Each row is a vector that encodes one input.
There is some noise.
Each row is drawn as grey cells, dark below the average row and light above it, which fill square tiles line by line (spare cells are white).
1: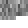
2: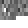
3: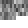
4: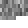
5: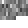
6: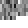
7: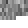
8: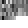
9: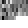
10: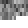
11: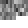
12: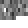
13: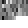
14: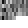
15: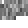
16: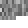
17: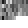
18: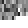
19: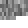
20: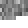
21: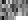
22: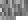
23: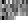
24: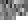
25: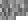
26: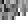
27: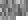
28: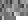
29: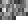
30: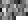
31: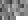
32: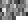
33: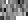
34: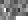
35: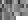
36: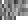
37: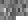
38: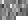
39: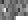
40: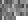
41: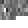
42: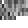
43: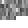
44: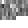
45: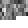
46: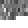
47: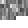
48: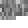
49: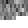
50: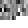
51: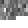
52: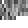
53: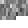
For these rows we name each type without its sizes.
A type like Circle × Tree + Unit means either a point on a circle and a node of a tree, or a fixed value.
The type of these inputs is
Bool × Label.
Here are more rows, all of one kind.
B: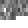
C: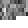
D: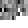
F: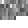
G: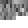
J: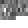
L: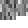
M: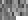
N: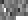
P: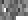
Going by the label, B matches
C, J, N and P.
